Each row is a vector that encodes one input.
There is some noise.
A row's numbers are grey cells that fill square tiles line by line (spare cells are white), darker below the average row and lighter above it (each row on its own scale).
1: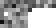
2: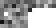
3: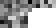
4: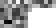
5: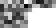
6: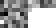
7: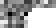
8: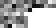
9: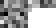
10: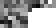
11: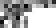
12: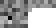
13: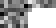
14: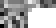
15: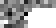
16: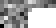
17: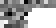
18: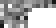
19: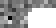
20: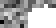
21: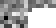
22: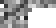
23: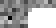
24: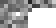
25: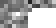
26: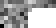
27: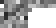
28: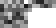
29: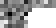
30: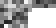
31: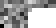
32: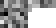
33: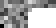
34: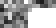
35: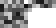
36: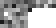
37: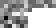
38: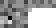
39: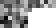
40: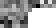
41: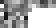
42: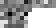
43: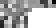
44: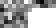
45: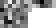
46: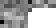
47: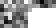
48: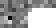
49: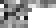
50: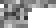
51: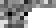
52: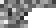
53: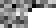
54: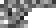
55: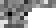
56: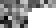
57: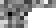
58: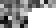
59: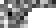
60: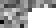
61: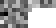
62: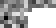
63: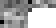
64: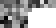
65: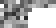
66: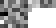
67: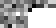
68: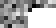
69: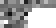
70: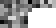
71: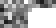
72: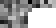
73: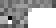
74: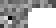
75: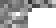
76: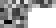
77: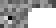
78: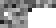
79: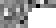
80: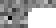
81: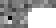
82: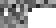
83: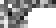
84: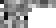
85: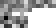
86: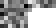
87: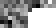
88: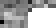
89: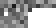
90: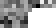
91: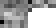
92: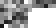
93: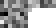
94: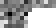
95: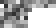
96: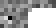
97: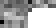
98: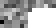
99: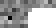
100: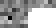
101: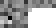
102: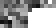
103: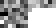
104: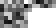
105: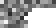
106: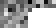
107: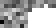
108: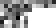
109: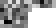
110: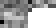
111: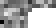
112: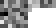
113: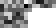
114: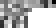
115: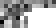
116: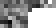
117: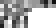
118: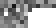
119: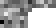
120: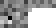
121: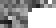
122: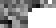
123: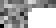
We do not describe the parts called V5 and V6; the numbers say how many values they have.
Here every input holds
either two labels (each one of 4), or a value of V5 and a value of V6.
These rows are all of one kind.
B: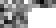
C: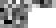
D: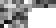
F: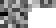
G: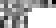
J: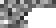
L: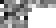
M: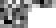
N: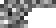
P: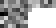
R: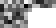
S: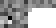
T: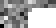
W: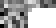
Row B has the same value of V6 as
G, J, N and W.
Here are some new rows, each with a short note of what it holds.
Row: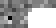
a value of V5 and a value of V6
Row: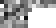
a value of V5 and a value of V6
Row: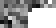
two labels (each one of 4)
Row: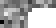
two labels (each one of 4)
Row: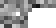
two labels (each one of 4)
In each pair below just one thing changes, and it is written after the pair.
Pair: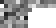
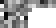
the value of V6
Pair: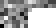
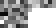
the value of V6
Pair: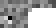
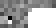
the value of V6
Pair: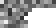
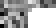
the value of V5
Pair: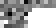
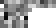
the value of V5
